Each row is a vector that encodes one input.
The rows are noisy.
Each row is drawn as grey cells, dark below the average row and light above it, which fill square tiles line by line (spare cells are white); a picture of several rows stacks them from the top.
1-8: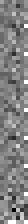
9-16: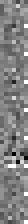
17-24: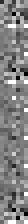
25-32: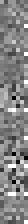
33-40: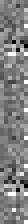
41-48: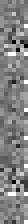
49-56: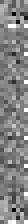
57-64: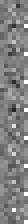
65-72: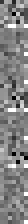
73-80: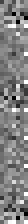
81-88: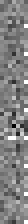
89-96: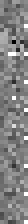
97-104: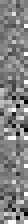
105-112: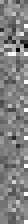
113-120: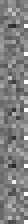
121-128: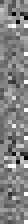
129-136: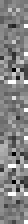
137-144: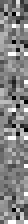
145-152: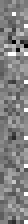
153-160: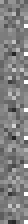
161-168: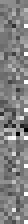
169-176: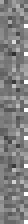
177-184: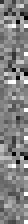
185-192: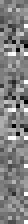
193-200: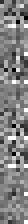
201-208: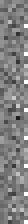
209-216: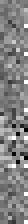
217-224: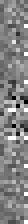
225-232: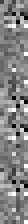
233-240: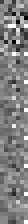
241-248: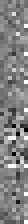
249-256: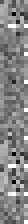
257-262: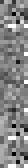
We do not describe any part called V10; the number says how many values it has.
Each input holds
either four true/false values and a value of V10, or a list of up to two points on an 8-point line.
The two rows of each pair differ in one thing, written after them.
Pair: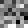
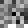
the place on the 8-point line in item 1 of the list
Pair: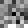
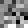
the place on the 8-point line in item 1 of the list
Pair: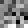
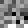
the place on the 8-point line in item 1 of the list
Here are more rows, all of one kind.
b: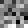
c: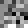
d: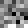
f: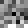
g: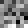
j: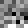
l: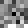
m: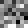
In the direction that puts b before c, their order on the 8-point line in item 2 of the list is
f, g, b, j, c, m, d, l.
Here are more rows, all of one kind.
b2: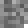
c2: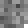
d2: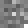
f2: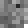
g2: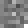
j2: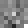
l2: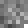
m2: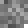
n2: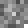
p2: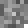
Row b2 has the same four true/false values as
d2 and g2.
